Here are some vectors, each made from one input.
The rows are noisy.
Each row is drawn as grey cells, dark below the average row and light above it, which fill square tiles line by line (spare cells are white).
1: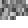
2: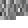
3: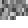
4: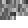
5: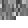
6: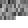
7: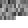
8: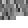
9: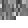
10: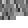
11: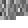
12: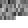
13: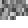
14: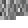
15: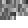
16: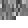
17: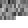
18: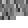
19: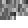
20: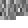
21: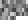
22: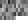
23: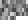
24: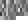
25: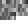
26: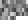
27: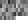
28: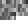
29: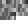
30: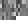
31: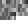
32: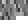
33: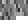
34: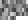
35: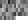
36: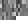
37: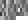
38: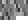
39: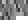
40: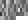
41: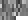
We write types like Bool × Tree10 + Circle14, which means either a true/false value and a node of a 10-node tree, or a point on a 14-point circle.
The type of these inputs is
Circle6.
